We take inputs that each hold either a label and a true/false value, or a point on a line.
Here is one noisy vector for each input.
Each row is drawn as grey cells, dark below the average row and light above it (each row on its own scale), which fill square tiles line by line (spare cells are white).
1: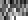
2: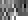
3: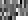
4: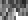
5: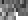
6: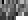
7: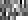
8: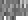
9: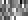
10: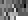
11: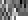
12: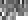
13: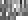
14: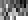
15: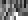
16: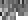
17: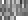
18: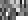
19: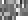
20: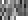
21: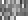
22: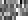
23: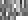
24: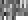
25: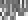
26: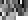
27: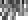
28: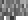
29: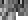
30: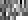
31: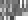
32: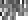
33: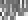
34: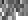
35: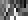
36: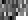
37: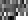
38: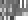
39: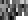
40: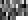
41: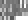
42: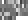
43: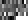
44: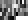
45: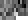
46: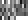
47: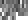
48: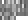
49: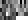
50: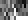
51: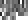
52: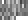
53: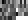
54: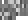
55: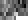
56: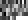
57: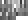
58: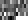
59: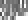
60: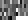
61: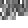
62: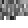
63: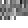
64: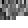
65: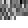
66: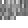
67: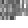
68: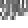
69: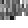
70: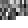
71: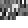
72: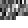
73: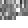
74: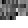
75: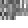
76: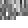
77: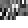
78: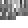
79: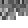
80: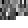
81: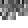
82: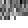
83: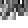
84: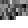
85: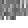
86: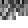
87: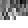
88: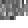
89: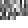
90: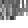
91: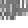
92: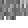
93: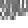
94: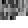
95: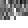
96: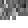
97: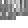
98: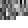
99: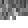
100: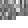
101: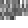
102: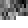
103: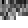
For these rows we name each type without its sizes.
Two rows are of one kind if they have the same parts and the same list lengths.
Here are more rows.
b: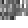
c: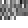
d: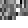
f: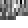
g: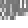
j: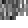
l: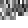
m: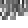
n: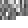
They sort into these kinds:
b, d, f, j, n
c, g, l, m

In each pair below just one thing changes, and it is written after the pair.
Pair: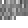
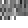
the label
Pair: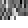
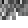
the label
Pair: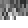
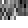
the label
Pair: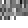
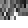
the label
